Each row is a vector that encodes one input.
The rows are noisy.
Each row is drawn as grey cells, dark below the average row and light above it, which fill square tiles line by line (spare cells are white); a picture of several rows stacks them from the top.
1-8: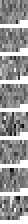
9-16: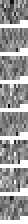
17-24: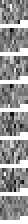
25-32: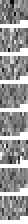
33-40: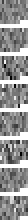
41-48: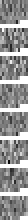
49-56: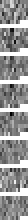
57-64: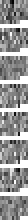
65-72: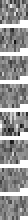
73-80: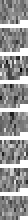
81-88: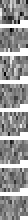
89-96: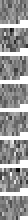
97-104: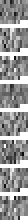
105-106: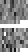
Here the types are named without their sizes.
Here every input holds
a point on a line, together with either a label, or three true/false values.
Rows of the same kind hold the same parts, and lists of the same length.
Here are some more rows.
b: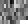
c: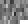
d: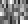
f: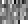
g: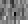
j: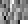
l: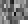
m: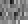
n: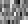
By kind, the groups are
b, c, g, l, m
d, f, j, n

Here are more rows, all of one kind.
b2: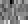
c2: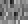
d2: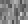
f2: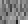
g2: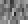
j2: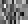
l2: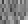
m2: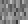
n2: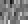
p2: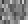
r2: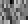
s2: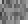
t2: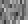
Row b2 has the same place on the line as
c2, g2 and n2.
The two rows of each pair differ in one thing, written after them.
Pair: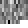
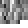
the label
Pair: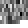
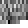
the label
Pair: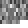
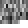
the place on the line
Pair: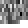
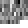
the place on the line
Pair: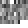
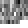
the label
